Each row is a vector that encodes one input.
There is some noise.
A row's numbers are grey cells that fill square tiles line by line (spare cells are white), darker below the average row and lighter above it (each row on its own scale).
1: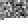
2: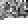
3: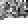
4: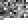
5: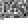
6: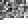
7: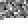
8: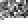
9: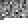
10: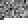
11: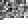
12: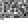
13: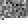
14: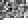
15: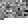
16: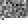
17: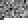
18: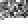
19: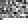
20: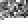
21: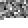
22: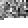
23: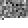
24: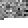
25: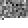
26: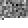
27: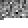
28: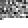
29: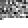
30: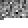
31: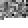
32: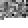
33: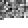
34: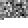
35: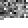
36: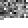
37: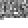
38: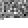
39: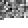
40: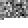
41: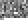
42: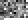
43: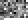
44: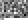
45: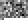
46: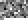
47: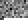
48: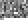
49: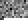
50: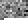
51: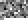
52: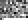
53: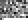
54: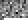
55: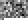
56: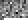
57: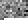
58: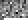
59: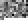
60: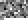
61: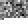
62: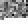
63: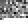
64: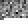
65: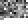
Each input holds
either a point on a 5-point circle, or a node of a 9-node tree.
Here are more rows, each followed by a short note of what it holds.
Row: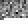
a point on a 5-point circle
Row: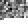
a point on a 5-point circle
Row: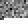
a point on a 5-point circle
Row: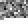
a node of a 9-node tree
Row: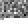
a node of a 9-node tree
